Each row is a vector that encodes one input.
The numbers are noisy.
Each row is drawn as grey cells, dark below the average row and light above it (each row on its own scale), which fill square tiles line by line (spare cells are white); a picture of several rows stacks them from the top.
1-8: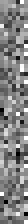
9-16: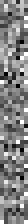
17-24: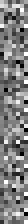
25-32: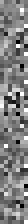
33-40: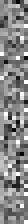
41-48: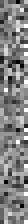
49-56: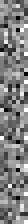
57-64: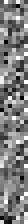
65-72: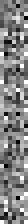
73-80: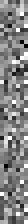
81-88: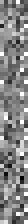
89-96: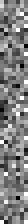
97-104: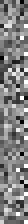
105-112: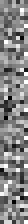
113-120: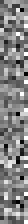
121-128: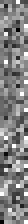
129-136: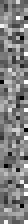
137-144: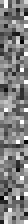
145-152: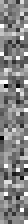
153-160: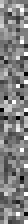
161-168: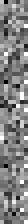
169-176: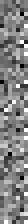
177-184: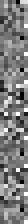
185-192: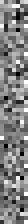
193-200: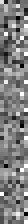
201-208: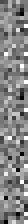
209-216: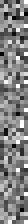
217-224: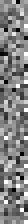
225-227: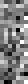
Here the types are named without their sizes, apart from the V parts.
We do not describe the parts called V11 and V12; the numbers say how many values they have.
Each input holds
a true/false value and a value of V11, together with either a node of a tree, or a value of V12.
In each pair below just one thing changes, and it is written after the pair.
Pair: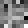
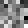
the node of the tree
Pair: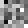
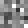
the node of the tree
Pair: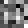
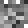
the value of V11
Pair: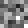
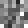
the true/false value
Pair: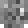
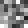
the true/false value
